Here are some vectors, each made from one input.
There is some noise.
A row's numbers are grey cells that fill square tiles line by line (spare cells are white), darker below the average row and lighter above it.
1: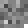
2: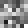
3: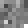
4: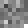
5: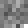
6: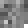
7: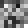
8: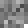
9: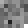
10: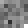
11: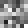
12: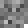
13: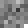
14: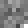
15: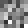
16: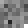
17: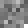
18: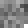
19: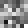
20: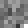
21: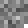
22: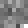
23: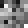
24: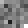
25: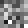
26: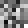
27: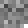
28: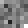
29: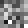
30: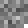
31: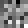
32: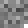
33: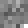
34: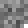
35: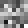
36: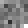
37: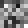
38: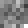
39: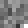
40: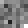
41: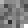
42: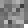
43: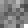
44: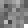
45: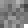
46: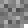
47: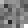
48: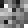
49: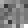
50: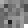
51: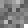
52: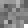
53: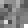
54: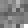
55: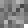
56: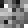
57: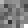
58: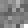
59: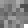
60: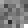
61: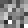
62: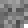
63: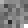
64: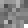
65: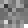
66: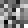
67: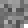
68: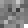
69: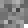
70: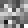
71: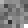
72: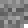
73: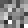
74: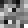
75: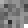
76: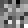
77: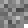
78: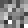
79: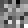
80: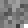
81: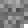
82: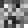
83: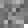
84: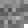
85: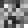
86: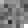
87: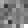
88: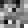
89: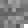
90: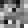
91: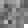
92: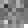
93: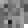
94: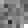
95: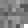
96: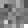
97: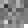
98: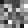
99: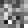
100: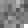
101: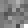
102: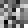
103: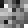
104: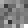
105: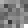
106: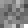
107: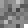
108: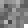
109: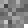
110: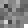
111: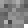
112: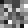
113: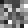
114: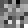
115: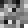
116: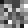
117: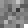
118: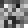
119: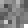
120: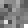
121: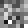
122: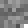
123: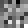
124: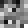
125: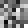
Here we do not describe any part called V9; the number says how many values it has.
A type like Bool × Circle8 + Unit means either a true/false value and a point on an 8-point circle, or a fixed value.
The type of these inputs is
(Circle10 + Unit) × Tree7 + V9.
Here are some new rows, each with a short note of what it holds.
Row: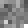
a point on a 10-point circle and a node of a 7-node tree
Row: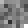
a node of a 7-node tree
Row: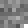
a point on a 10-point circle and a node of a 7-node tree
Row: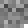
a point on a 10-point circle and a node of a 7-node tree
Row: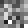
a value of V9
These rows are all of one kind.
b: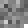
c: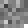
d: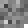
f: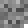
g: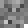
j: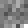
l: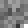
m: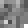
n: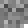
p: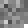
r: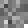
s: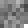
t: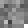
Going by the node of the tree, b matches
d, f, l and m.
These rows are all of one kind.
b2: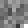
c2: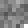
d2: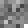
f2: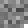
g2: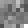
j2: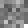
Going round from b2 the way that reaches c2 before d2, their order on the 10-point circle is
b2, c2, g2, d2, j2, f2.
